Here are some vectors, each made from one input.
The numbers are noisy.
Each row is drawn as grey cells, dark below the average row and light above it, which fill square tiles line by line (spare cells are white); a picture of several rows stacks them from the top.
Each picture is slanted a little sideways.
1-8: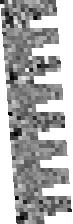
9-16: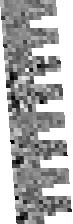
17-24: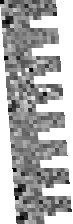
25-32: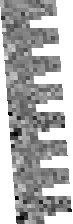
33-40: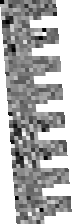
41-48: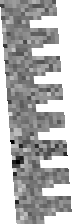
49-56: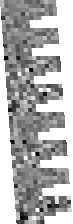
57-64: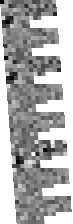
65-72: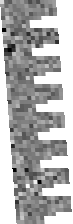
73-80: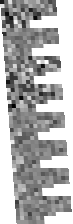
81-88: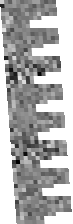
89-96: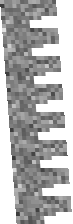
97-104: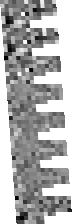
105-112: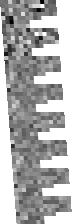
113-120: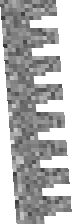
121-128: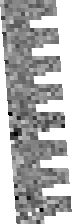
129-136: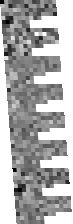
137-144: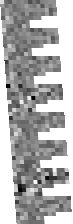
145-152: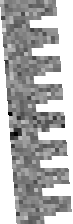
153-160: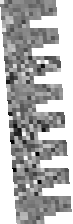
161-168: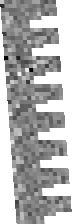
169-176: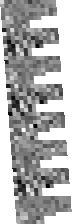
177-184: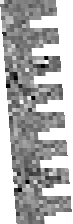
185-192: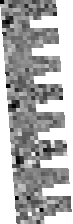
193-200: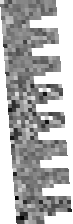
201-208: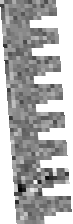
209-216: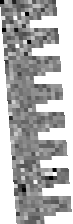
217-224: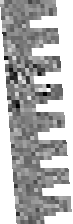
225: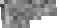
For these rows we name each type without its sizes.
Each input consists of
either a label, or three true/false values.
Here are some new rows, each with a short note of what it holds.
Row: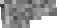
three true/false values
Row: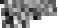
a label
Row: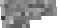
three true/false values
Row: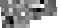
a label
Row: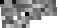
a label
